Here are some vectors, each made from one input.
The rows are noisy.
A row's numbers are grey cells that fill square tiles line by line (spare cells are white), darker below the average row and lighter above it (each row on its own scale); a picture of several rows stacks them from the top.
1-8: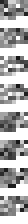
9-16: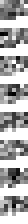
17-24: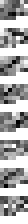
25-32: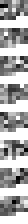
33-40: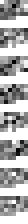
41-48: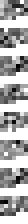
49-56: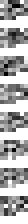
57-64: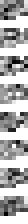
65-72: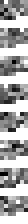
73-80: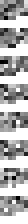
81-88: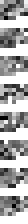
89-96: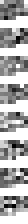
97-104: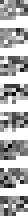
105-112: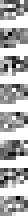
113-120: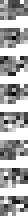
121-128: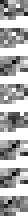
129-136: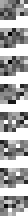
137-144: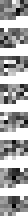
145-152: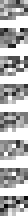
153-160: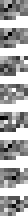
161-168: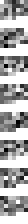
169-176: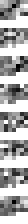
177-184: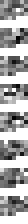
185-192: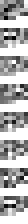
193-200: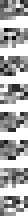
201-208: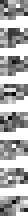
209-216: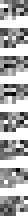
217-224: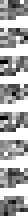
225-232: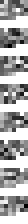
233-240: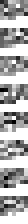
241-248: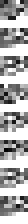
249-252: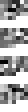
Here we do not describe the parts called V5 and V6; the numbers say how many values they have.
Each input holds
either a point on an 8-point line and a node of a 10-node tree, or a true/false value and a value of V5, or a value of V6.
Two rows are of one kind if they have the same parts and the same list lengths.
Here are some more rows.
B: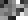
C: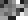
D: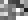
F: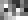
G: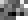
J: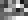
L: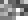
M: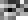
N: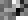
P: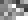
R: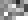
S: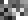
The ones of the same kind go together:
B, C, J, N
D, F, L, M, P, R
G, S

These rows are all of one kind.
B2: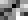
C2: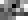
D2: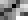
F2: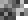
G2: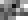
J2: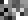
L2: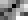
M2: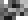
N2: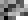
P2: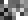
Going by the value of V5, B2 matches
C2, D2, G2 and L2.
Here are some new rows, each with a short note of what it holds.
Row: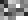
a value of V6
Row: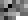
a true/false value and a value of V5
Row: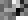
a value of V6
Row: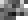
a true/false value and a value of V5
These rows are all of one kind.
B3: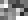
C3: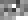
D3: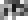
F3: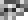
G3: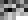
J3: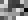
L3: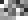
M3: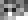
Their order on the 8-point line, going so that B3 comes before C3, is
J3, B3, L3, D3, M3, F3, C3, G3.
